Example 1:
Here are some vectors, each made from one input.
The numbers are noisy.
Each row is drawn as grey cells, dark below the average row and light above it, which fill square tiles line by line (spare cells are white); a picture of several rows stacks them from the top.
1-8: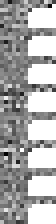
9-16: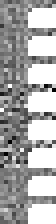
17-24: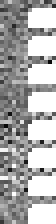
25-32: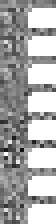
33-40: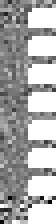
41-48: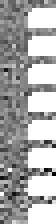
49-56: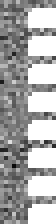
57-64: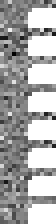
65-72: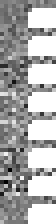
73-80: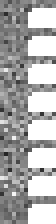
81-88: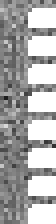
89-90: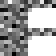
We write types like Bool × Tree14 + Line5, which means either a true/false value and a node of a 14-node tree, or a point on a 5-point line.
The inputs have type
Line8 + Line9.
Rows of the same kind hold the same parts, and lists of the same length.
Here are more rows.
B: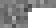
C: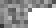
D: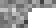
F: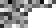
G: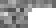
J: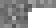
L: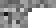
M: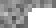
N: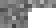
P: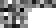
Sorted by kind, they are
B, J, L, N
C, D, F, G, M, P

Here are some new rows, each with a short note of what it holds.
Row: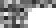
a point on a 9-point line
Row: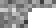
a point on a 9-point line
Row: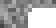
a point on a 9-point line
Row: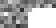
a point on a 9-point line
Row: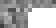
a point on a 9-point line
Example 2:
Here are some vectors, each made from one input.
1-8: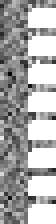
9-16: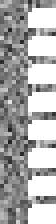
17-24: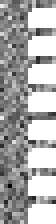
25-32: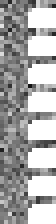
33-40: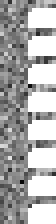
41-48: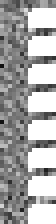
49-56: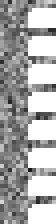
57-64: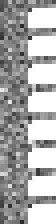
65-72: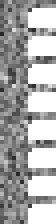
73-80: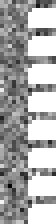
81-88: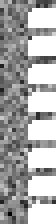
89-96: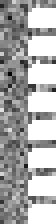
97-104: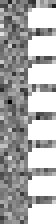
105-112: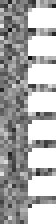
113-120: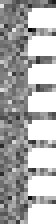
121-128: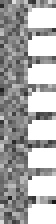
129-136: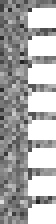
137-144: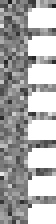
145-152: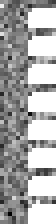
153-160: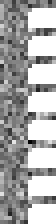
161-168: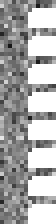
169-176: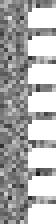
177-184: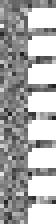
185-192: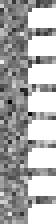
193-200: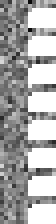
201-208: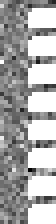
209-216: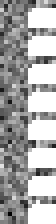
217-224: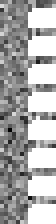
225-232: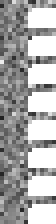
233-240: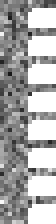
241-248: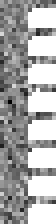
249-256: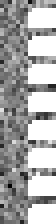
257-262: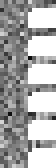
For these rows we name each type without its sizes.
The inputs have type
(Circle + Unit) × Line.
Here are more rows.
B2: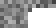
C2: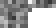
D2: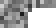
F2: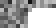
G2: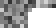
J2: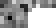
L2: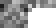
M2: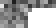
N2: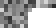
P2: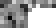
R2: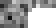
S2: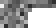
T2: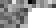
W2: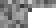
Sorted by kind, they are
B2, C2, D2, M2, S2, W2
F2, G2, J2, L2, N2, P2, R2, T2

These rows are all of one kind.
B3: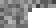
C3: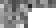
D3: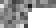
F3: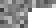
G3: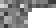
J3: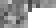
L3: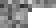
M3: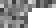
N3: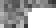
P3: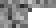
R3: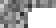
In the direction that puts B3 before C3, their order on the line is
P3, L3, M3, F3, B3, J3, G3, R3, D3, C3, N3.
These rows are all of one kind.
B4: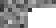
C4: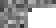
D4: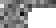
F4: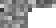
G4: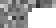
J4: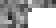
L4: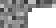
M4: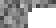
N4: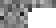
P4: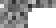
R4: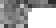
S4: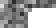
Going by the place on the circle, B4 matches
C4 and N4.
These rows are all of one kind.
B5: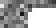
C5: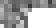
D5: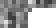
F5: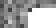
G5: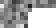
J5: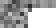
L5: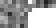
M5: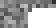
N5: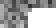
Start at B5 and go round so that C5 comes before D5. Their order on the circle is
B5, M5, F5, J5, C5, G5, N5, D5, L5.
